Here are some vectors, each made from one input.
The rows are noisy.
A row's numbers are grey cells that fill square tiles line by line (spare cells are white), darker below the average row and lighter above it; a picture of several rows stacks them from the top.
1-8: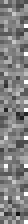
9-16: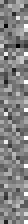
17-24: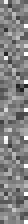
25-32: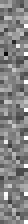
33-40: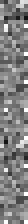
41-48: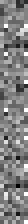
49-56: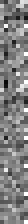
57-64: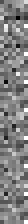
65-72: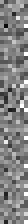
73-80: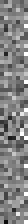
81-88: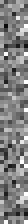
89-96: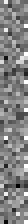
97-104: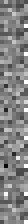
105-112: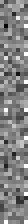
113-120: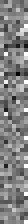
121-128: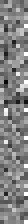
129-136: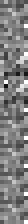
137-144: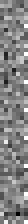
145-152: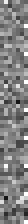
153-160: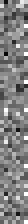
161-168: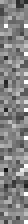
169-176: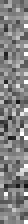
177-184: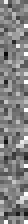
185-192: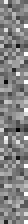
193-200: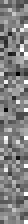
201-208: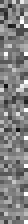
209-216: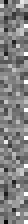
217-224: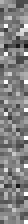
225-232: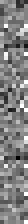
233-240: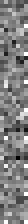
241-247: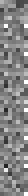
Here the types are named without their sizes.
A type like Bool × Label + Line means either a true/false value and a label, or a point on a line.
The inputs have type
Circle + Unit.
